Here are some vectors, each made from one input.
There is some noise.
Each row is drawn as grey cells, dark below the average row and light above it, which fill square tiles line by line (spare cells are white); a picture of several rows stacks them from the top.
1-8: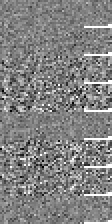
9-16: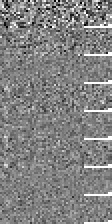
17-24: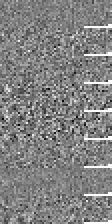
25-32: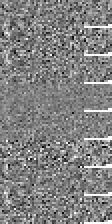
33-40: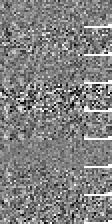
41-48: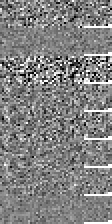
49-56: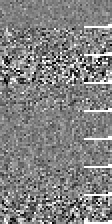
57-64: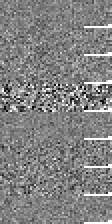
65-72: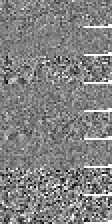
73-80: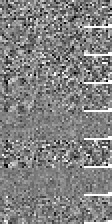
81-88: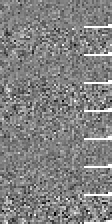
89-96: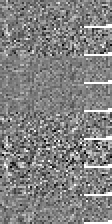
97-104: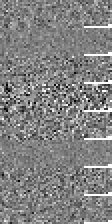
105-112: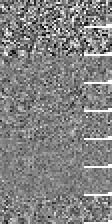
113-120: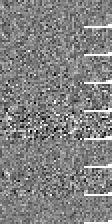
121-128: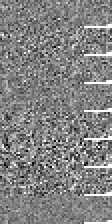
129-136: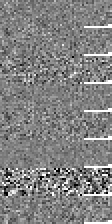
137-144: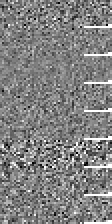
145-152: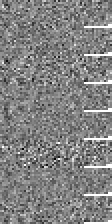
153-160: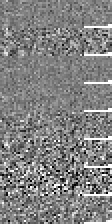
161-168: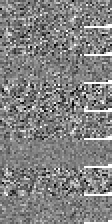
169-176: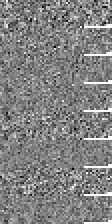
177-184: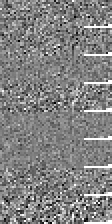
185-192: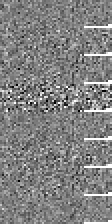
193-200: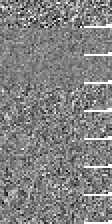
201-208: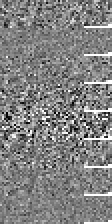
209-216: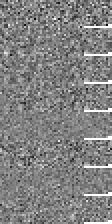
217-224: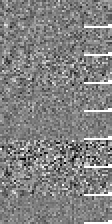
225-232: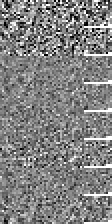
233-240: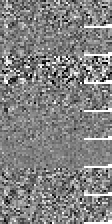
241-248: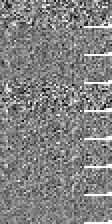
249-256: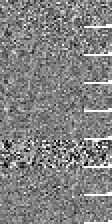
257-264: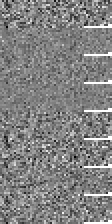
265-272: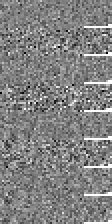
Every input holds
either a point on a 10-point circle and a true/false value, or a point on an 8-point line.
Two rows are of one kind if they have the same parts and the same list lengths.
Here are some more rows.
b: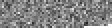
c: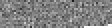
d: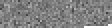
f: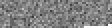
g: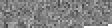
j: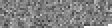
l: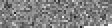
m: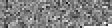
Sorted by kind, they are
b, f, l
c, d, g, j, m

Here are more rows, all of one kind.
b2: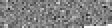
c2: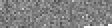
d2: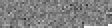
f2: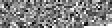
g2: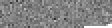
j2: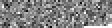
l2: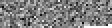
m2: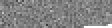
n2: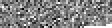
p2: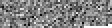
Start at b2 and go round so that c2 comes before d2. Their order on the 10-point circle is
b2, f2, p2, c2, l2, j2, m2, g2, n2, d2.
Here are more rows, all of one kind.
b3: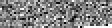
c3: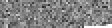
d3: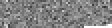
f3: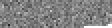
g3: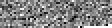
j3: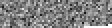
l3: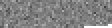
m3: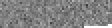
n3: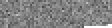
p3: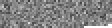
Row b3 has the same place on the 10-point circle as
d3 and g3.
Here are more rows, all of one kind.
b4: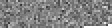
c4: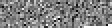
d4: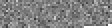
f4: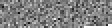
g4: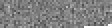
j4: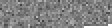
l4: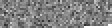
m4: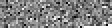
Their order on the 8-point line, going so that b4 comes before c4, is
d4, l4, g4, f4, j4, b4, m4, c4.
